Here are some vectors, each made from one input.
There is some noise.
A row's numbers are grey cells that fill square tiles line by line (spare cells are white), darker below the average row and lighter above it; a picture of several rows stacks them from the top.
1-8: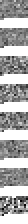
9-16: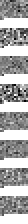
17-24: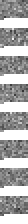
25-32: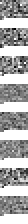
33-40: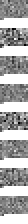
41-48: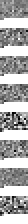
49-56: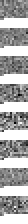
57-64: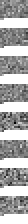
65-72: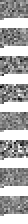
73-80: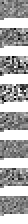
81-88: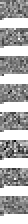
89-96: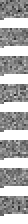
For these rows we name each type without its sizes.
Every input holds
a point on each of two circles and a true/false value.
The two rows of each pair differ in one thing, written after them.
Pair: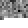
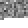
the place on one of the two circles
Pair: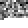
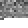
the place on one of the two circles
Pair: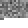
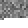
the true/false value
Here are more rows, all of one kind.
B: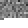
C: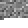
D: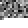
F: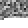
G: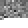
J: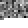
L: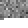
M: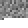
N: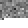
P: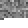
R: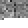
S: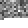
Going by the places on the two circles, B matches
D, F and J.
